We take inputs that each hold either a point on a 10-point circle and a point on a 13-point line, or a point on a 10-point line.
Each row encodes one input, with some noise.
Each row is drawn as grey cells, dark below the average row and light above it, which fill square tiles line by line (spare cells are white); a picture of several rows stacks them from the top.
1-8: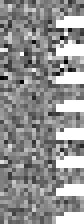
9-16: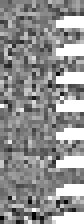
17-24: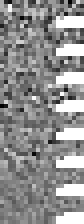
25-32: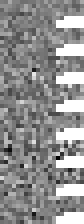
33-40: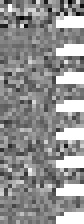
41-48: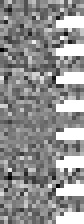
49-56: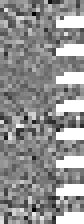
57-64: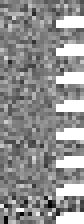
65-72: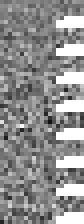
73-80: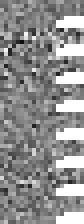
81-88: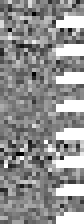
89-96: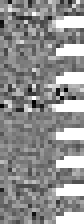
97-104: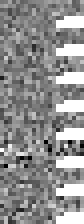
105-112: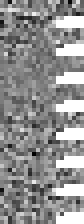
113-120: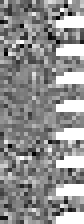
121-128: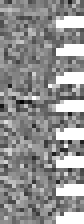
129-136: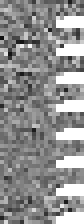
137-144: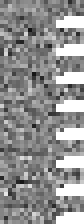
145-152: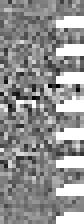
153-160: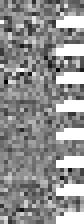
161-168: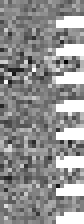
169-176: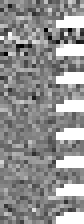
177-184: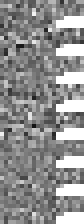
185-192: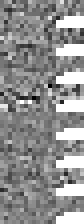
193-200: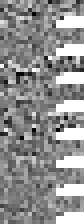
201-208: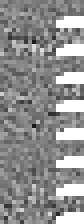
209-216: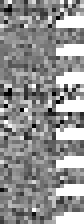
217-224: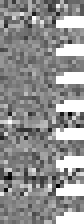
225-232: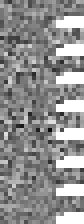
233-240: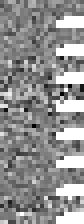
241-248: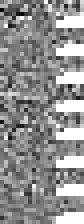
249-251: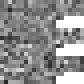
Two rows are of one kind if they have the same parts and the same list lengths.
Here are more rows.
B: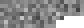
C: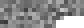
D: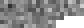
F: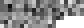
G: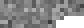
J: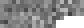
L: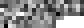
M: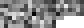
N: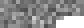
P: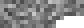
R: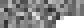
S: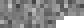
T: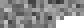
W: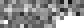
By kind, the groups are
B, G, P, R, S, W
C, D, F, J, L, M, N, T

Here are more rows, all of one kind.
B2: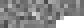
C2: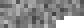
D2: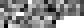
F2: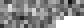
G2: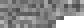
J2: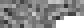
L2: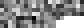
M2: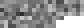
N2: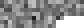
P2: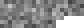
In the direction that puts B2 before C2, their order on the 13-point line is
B2, M2, L2, N2, F2, P2, J2, C2, G2, D2.
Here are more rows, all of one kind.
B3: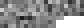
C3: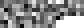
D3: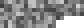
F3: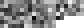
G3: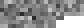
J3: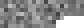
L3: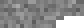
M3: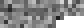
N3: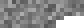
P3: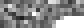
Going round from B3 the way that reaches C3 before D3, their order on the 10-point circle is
B3, N3, F3, L3, C3, M3, J3, P3, D3, G3.
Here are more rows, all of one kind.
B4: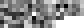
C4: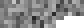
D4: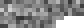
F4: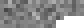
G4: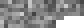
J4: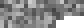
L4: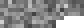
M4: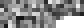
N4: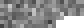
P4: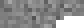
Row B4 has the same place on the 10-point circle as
C4, D4, J4 and M4.
